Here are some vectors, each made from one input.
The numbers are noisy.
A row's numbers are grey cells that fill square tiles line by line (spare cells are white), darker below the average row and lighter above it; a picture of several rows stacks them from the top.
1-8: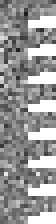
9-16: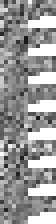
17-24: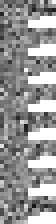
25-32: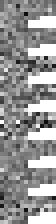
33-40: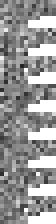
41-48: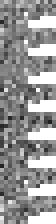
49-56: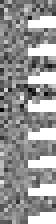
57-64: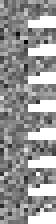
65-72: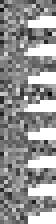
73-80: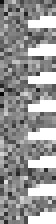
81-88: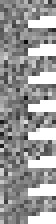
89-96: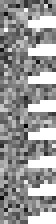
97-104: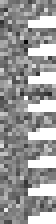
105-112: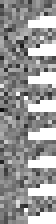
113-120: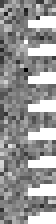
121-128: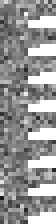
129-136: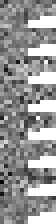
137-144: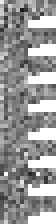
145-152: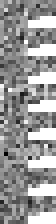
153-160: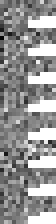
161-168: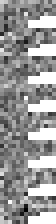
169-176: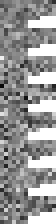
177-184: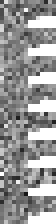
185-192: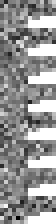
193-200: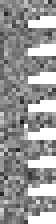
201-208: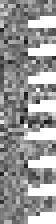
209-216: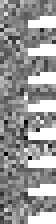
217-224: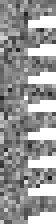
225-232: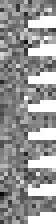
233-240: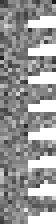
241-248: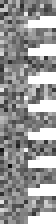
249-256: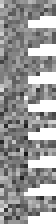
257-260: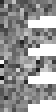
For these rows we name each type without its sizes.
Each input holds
a list of points on a circle.
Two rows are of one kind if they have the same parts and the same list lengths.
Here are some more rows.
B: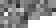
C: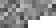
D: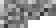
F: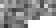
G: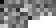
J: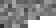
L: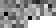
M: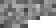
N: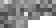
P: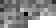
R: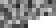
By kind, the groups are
B, P, R
C, D, G, N
F, J, M
L

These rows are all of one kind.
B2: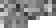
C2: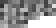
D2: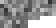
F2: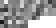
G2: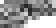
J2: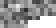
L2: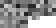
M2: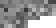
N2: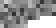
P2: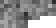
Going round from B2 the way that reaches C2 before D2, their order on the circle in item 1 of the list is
B2, L2, C2, D2, M2, P2, J2, F2, N2, G2.
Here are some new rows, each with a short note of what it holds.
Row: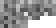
a list of two items
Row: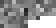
a list of one item
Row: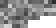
a list of three items
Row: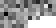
the empty list
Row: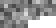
a list of two items
